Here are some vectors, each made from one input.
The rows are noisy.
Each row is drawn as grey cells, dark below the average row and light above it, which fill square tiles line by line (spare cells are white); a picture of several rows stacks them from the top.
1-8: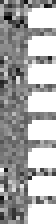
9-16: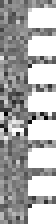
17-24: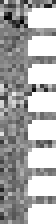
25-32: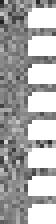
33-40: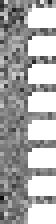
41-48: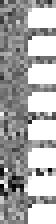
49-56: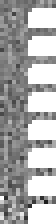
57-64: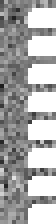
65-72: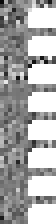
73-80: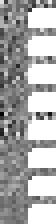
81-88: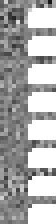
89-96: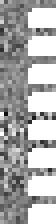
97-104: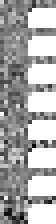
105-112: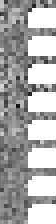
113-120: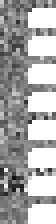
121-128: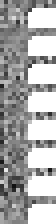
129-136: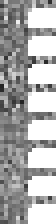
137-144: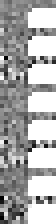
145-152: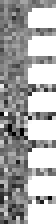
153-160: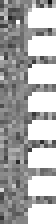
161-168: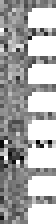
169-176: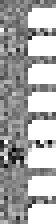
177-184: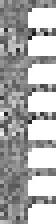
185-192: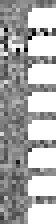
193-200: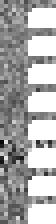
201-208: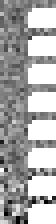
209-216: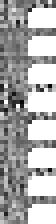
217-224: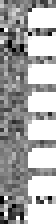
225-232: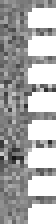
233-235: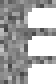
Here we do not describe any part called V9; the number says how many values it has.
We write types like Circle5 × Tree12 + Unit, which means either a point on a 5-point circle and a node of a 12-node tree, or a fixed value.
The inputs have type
(Circle11 + V9) × Label4 + Unit.
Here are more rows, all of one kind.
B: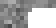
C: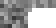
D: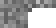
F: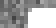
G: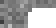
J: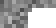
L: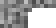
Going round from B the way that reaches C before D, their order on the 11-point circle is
B, C, L, D, G, F, J.
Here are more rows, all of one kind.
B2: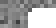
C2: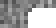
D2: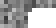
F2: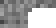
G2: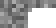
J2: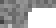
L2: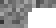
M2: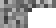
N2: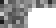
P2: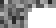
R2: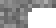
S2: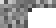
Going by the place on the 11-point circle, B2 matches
M2, N2, P2 and R2.
